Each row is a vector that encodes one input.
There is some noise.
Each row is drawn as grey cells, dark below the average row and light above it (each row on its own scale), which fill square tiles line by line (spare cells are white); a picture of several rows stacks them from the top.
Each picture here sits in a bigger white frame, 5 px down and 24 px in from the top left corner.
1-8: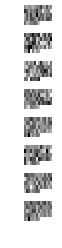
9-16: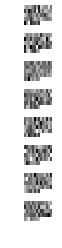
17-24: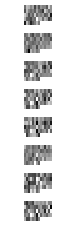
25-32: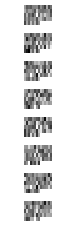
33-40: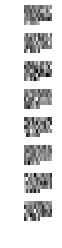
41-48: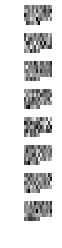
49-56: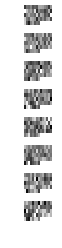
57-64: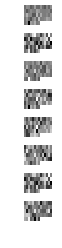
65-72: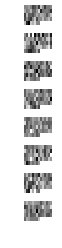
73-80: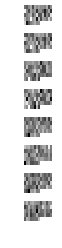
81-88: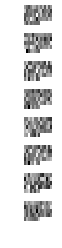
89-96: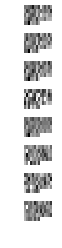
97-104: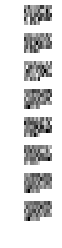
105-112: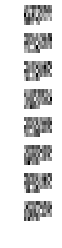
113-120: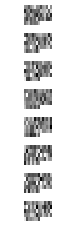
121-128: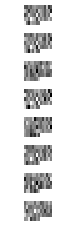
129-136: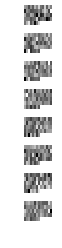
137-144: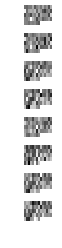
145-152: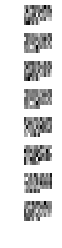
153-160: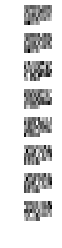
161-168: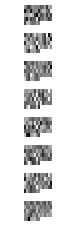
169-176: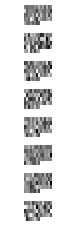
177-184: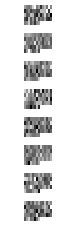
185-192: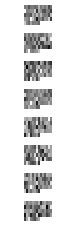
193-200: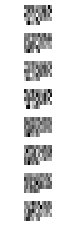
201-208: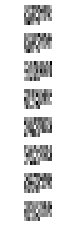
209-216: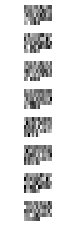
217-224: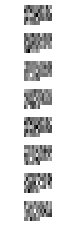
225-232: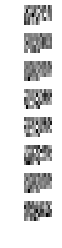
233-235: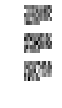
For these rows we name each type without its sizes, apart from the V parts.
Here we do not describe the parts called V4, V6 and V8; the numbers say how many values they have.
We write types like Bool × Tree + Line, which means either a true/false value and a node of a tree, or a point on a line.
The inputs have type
Bool × (Label × Line + V4 × V6) + V8.
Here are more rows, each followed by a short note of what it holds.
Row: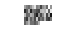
a value of V8
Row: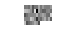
a label, a point on a line and a true/false value
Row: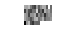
a true/false value, a value of V4 and a value of V6
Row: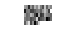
a value of V8
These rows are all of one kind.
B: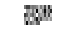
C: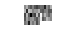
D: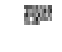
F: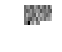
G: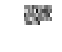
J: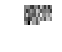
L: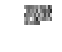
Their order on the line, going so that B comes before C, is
G, B, F, J, D, L, C.
